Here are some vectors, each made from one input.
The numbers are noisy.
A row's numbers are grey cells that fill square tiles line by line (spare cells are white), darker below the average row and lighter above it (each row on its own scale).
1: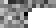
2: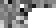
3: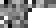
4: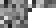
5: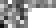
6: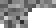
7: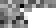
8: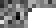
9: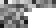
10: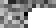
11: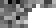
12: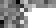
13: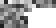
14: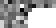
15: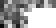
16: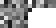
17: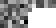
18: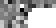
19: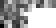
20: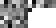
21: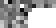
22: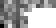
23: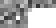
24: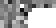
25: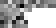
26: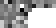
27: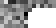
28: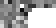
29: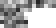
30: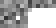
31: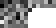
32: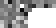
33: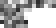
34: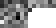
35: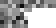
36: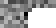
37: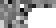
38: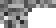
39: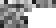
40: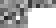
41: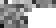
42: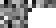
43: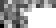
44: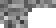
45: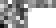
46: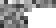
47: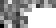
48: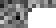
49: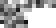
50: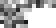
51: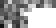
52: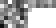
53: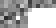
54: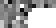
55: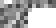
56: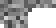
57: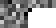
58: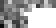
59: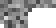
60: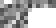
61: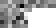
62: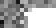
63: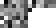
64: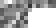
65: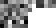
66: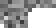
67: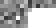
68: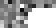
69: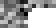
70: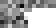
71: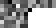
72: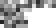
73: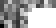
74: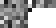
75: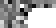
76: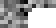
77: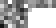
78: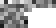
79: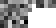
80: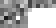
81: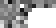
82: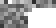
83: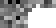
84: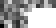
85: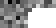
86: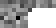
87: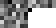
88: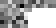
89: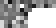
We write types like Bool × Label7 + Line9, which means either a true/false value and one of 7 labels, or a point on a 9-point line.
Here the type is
Bool × Label10.
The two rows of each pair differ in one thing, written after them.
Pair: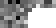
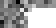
the true/false value
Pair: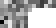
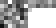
the label
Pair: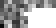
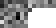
the true/false value
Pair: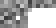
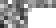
the label
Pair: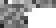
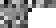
the true/false value
